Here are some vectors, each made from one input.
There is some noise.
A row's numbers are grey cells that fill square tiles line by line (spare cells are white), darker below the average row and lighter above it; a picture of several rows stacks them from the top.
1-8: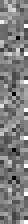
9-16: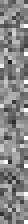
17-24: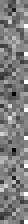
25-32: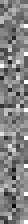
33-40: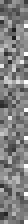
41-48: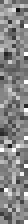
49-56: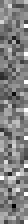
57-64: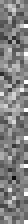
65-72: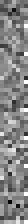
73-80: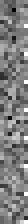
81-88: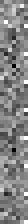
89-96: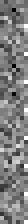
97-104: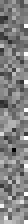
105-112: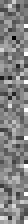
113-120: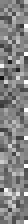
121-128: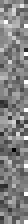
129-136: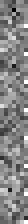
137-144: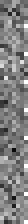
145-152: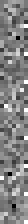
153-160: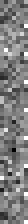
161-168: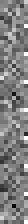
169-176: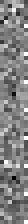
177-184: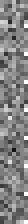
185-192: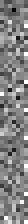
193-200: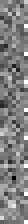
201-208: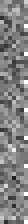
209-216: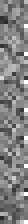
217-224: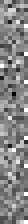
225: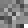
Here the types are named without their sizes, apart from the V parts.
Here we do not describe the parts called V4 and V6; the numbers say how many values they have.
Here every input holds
three true/false values, together with either a value of V4 and a value of V6, or a list of points on a circle.
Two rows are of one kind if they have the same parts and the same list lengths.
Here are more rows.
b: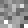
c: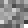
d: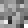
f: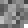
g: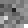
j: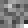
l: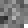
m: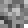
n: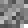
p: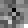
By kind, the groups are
b, d
c, g, j
f, n, p
l, m

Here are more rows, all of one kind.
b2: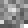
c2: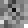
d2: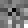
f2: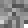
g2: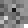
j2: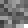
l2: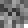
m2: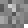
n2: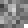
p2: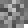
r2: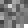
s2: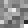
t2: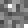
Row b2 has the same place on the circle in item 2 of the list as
d2 and j2.
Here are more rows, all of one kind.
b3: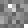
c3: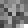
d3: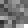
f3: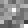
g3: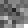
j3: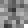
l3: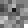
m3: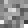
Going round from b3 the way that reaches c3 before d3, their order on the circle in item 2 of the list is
b3, c3, l3, m3, g3, d3, f3, j3.
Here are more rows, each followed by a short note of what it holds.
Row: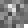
three true/false values, together with a list of two items
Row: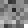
three true/false values, together with a list of one item
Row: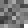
three true/false values, together with the empty list
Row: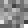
three true/false values, together with a list of two items
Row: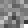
three true/false values, together with a list of one item
